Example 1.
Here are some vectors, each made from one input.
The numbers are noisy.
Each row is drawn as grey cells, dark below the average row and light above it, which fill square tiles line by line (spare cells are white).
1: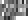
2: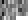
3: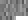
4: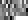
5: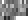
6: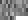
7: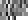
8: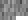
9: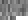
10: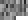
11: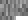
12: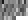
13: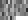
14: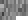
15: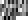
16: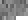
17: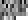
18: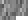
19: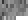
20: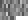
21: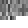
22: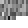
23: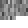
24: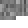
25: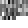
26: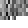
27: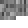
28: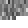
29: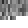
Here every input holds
a node of a 7-node tree.
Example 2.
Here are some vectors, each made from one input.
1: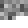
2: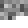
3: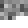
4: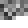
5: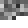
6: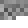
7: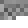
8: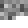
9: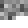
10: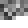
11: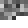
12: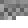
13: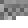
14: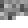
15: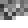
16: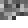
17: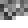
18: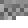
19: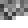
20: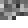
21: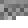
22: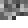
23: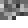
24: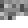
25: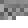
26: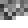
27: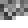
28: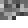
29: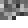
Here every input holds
a point on a 4-point line.
